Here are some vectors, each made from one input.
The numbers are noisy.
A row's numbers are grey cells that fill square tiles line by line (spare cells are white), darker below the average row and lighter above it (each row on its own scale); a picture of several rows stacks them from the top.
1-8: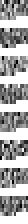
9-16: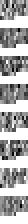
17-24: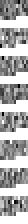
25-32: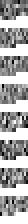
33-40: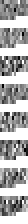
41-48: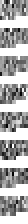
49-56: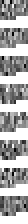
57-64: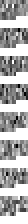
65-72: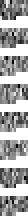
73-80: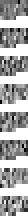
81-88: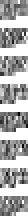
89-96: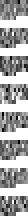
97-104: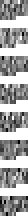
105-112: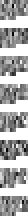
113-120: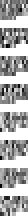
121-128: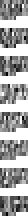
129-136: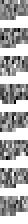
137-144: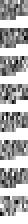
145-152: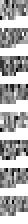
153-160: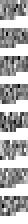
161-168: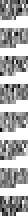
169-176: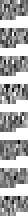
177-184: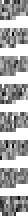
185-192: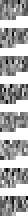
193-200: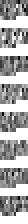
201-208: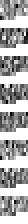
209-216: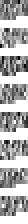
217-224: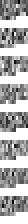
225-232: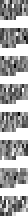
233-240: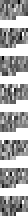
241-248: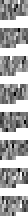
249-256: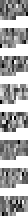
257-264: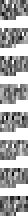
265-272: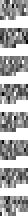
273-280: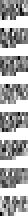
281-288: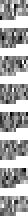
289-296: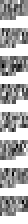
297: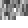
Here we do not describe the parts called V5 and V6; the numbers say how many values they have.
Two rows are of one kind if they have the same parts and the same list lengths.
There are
2 kinds of row.
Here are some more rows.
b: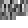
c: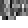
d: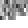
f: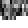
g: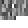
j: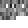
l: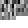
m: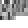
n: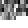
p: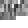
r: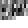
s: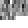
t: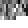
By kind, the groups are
b, c, d, g, j, l, p
f, m, n, r, s, t

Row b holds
a value of V5 and a value of V6.
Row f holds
one of 7 labels, a point on a 9-point line and a value of V6.
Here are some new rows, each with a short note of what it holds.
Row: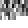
one of 7 labels, a point on a 9-point line and a value of V6
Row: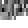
one of 7 labels, a point on a 9-point line and a value of V6
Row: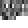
a value of V5 and a value of V6
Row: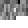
a value of V5 and a value of V6
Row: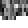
one of 7 labels, a point on a 9-point line and a value of V6
